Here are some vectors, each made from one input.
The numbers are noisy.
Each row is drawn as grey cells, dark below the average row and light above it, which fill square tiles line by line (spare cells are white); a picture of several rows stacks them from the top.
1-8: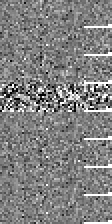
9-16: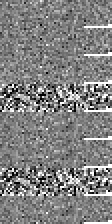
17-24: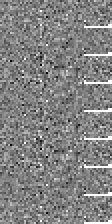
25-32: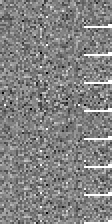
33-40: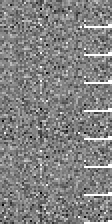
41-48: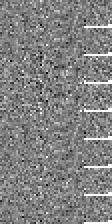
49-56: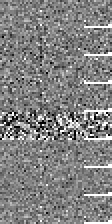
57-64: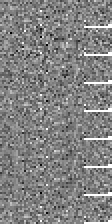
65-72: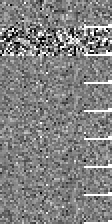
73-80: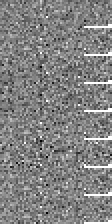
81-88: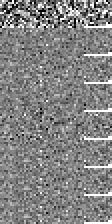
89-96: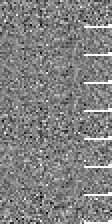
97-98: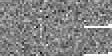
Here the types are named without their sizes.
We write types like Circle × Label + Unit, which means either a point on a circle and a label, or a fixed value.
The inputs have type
List(Line).
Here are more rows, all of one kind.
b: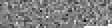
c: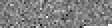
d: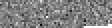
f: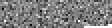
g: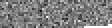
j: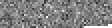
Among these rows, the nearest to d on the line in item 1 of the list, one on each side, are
b and c.
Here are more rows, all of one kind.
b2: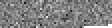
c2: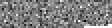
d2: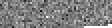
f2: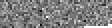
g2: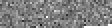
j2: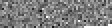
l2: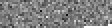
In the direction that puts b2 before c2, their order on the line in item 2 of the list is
d2, j2, g2, l2, b2, c2, f2.
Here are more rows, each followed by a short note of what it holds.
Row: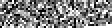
the empty list
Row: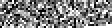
the empty list
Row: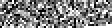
the empty list
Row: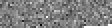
a list of two items
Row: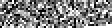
the empty list
